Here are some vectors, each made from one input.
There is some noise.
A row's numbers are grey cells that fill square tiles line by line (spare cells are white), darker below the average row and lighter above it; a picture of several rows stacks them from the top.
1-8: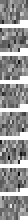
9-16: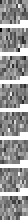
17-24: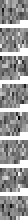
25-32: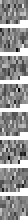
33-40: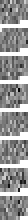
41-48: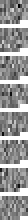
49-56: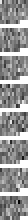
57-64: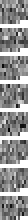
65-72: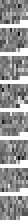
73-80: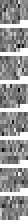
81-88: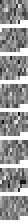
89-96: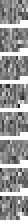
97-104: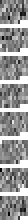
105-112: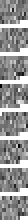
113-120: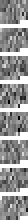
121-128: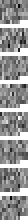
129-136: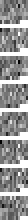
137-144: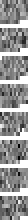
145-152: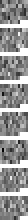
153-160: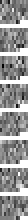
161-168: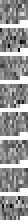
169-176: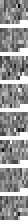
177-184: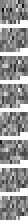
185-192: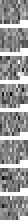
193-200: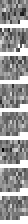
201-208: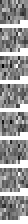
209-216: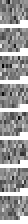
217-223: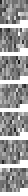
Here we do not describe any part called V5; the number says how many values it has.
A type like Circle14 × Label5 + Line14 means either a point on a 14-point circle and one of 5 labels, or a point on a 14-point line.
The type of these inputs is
(Line7 + V5) × (Tree8 + Unit).
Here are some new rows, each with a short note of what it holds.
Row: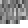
a node of an 8-node tree and a value of V5
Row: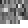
a point on a 7-point line
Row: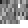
a point on a 7-point line and a node of an 8-node tree
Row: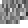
a node of an 8-node tree and a value of V5
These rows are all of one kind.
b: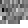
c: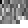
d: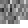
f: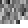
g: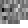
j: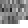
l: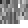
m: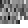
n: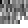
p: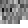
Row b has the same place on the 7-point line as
g and p.
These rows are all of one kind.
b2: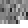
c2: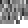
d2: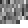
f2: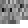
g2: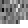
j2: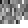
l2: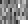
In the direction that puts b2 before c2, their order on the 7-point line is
g2, f2, b2, l2, j2, d2, c2.
